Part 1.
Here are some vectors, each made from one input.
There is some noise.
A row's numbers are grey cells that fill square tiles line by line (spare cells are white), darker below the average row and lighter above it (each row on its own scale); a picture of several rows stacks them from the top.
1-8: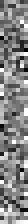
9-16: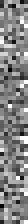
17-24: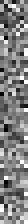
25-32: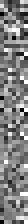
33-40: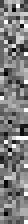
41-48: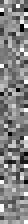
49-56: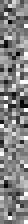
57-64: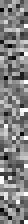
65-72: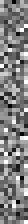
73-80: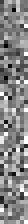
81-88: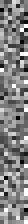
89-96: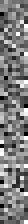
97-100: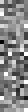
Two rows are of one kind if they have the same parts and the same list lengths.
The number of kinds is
4.
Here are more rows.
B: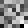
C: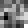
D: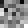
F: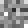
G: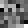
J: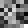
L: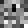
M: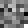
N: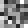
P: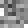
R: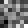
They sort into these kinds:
B, F, L, N
C
D, P
G, J, M, R

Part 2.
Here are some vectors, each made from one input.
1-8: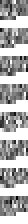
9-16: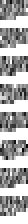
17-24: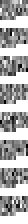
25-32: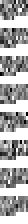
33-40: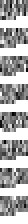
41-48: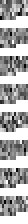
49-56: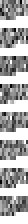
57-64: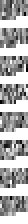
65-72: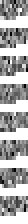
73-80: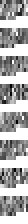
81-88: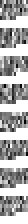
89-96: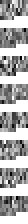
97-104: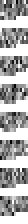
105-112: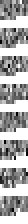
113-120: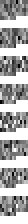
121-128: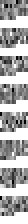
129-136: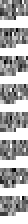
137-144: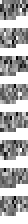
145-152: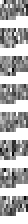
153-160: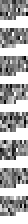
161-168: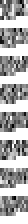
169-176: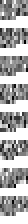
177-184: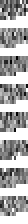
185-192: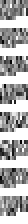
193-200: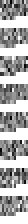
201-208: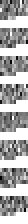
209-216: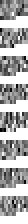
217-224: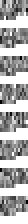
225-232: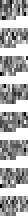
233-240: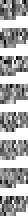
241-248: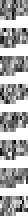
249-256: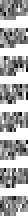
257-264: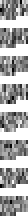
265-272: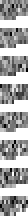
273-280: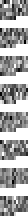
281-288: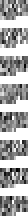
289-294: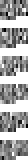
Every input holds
four true/false values, together with either a point on an 8-point circle, or a point on a 13-point line.
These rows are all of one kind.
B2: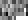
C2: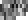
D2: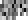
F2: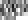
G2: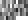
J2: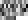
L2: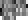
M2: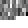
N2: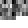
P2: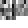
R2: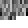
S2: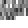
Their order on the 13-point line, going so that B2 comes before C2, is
G2, S2, B2, R2, M2, N2, P2, L2, J2, F2, D2, C2.
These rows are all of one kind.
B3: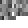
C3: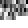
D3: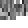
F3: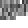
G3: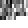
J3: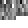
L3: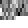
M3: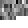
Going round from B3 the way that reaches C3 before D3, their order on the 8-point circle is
B3, M3, C3, L3, G3, F3, D3, J3.
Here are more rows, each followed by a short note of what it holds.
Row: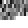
a point on an 8-point circle and four true/false values
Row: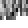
a point on a 13-point line and four true/false values
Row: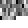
a point on an 8-point circle and four true/false values
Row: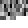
a point on an 8-point circle and four true/false values
